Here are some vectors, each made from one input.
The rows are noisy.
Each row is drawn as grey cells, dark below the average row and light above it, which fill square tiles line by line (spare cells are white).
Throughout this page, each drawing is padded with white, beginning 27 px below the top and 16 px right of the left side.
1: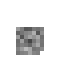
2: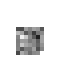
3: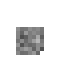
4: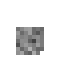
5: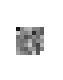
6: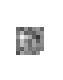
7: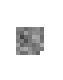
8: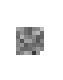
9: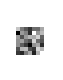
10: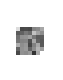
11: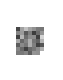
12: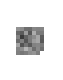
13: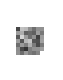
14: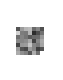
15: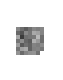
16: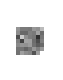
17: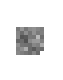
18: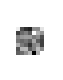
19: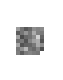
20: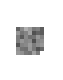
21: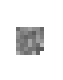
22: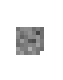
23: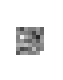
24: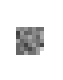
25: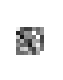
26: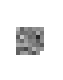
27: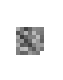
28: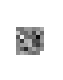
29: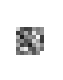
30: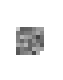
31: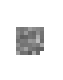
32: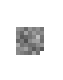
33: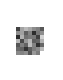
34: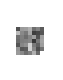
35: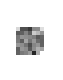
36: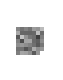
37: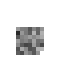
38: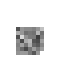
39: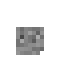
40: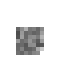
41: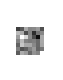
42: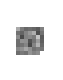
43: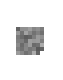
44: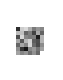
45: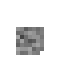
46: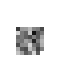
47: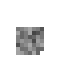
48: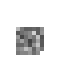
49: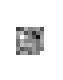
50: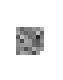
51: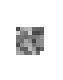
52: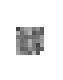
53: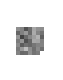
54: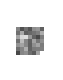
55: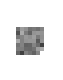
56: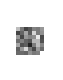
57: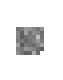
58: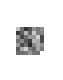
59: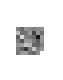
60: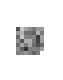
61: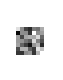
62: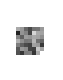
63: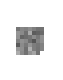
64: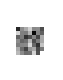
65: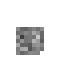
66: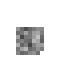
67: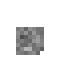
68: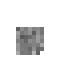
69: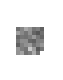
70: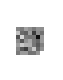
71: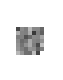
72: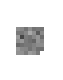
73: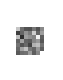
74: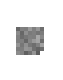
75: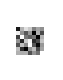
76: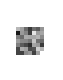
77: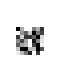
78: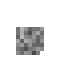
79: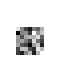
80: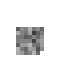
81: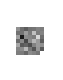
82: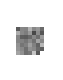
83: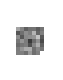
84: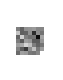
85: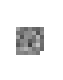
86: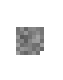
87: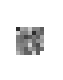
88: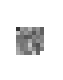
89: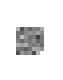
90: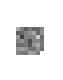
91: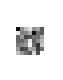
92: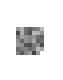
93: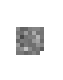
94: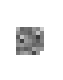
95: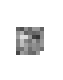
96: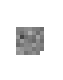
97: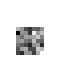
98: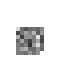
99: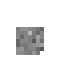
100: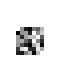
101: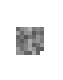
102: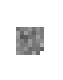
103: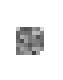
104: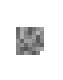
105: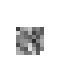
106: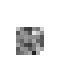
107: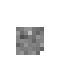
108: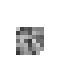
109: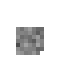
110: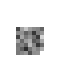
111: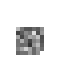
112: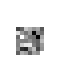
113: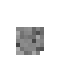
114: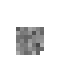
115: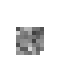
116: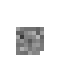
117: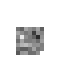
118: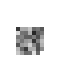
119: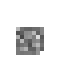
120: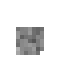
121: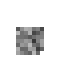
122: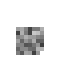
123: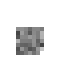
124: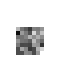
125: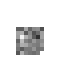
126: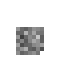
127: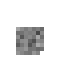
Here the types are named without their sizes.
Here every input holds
either a point on a circle and a true/false value, or a point on a line.
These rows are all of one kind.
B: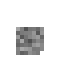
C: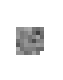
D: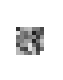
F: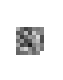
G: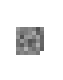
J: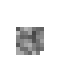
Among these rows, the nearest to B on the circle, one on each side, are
D and J.
